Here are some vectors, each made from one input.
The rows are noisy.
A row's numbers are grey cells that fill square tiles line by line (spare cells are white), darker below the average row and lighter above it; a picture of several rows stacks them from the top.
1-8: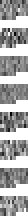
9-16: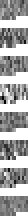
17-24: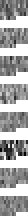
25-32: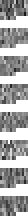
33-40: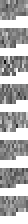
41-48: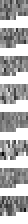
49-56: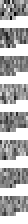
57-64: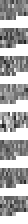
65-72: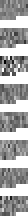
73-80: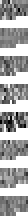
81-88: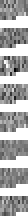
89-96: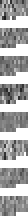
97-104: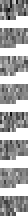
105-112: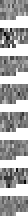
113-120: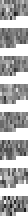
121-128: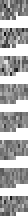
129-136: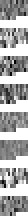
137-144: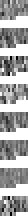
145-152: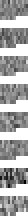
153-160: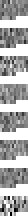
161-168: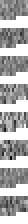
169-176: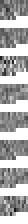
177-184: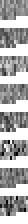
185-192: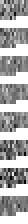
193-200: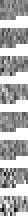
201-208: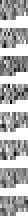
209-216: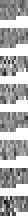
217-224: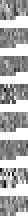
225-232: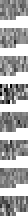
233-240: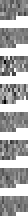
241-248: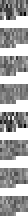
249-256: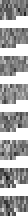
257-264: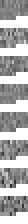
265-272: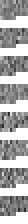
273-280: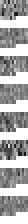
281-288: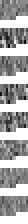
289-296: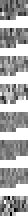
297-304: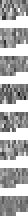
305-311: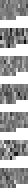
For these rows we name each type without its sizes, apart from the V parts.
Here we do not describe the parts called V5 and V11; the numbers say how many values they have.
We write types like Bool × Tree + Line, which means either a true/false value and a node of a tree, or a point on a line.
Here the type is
Bool × V11 + Label × Label + V5.
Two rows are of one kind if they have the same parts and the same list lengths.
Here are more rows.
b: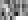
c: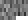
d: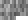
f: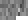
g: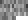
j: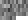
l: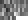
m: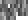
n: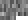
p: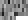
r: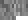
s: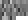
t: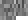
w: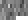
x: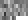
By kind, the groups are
b, c, j, n, p, t
d, f, m, w, x
g, l, r, s

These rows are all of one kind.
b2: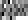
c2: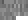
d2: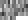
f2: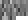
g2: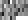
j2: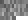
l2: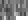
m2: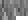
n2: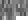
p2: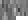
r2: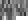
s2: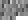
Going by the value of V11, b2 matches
l2, n2 and r2.
